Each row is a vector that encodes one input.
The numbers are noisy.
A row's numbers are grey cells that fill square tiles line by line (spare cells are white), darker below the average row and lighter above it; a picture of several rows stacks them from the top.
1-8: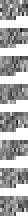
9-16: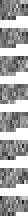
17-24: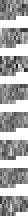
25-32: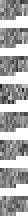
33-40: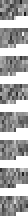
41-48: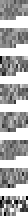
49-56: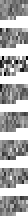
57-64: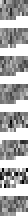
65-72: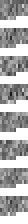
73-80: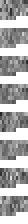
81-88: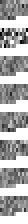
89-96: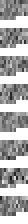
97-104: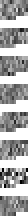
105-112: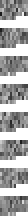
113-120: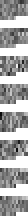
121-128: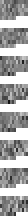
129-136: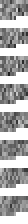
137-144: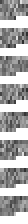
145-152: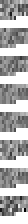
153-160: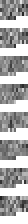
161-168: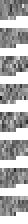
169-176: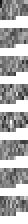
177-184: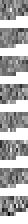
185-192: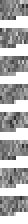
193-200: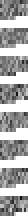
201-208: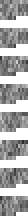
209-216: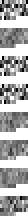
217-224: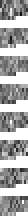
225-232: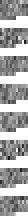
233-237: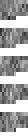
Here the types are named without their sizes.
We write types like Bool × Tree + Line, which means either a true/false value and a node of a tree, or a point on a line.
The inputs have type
List(Line).
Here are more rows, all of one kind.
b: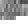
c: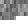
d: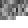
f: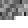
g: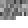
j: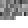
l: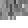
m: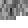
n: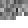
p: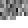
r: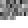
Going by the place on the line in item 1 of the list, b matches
g, j and n.
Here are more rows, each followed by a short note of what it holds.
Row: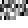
the empty list
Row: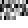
the empty list
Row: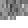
a list of two items
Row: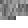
a list of one item
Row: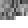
a list of two items
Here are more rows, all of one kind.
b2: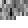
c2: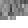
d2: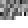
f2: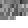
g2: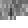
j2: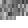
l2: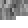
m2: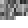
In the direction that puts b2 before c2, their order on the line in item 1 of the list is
l2, b2, m2, d2, g2, c2, f2, j2.
